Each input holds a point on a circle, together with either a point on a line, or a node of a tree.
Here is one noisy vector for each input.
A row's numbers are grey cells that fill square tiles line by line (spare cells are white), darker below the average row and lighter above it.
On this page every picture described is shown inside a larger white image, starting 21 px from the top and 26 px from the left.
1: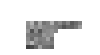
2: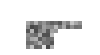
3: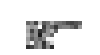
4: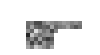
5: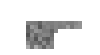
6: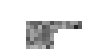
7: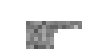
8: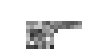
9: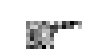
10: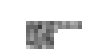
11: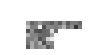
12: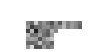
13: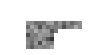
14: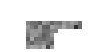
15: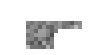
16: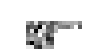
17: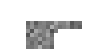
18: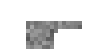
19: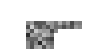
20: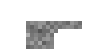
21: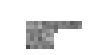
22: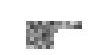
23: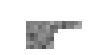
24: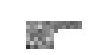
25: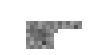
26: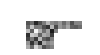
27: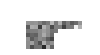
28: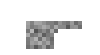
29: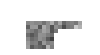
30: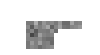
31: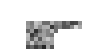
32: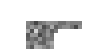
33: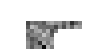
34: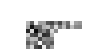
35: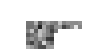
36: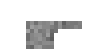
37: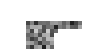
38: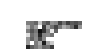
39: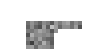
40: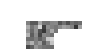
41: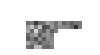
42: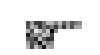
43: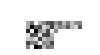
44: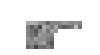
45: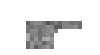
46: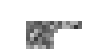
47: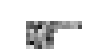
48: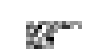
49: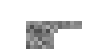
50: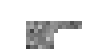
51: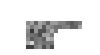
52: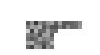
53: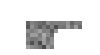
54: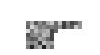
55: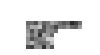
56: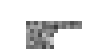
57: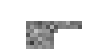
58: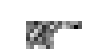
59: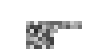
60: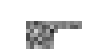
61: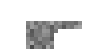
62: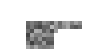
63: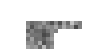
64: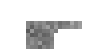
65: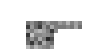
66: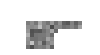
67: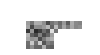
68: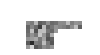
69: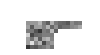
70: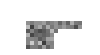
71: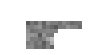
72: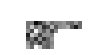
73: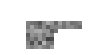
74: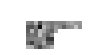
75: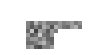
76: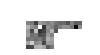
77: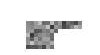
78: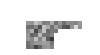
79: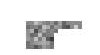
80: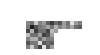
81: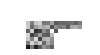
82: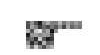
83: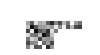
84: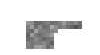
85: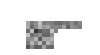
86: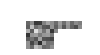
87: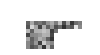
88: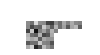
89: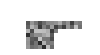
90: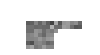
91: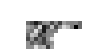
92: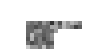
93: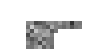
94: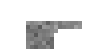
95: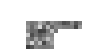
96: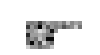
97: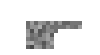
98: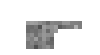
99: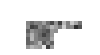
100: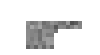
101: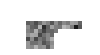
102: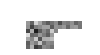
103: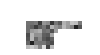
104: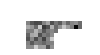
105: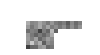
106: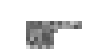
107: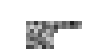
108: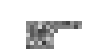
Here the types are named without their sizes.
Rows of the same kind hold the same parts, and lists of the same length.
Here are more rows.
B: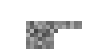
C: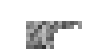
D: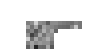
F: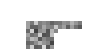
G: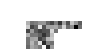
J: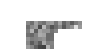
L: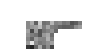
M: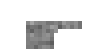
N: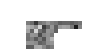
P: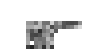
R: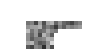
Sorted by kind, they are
B, C, D, J, M, P, R
F, G, L, N

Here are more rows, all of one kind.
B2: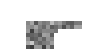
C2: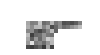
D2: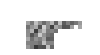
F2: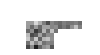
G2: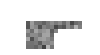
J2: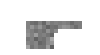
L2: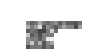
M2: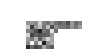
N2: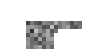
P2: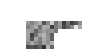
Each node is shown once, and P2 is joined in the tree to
G2 and L2.
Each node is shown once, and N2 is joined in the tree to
B2 and L2.
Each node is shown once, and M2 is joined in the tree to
G2.
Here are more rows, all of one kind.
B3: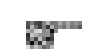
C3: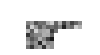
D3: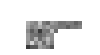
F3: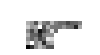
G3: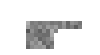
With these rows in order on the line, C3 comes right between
D3 and F3.
